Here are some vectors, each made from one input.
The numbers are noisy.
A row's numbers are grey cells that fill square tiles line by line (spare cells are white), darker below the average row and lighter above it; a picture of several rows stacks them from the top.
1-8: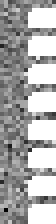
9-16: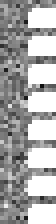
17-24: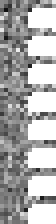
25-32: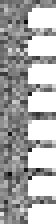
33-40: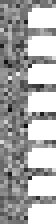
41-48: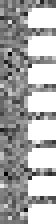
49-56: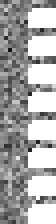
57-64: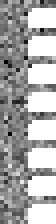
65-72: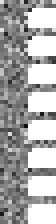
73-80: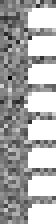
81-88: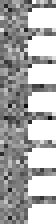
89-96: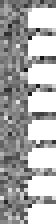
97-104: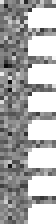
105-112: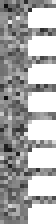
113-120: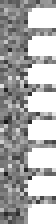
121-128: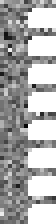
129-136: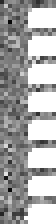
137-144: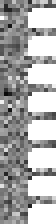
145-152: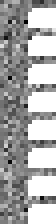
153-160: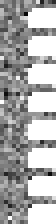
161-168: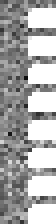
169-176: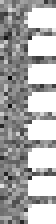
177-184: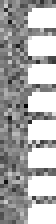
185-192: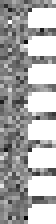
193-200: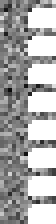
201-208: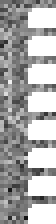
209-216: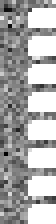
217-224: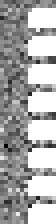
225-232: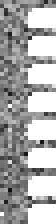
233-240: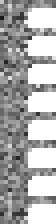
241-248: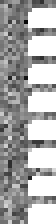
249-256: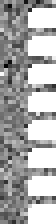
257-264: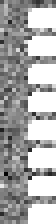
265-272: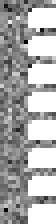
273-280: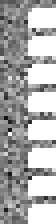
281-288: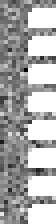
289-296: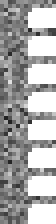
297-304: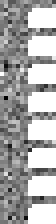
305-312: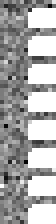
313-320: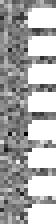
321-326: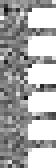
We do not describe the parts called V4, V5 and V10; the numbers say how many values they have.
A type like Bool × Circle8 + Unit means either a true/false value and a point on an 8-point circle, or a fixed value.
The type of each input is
(Bool × Bool × Bool × Label8 × Line7 × V5 + V4) × V10.
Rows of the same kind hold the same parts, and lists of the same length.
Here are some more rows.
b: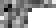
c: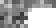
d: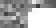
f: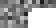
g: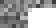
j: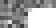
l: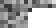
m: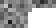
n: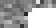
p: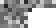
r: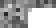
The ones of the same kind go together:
b, l, p
c, d, f, g, j, m, n, r

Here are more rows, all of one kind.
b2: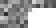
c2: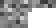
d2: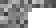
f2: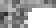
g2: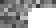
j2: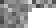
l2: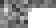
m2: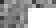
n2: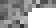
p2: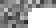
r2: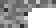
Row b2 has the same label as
c2, d2 and r2.
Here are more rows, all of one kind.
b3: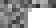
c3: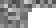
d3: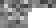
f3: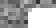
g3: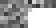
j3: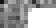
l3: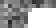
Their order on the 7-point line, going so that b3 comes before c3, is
l3, b3, j3, c3, d3, g3, f3.
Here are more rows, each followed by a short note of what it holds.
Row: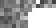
one of 8 labels, a point on a 7-point line, three true/false values, a value of V5 and a value of V10
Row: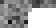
one of 8 labels, a point on a 7-point line, three true/false values, a value of V5 and a value of V10
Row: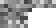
a value of V4 and a value of V10
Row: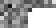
a value of V4 and a value of V10
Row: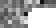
one of 8 labels, a point on a 7-point line, three true/false values, a value of V5 and a value of V10
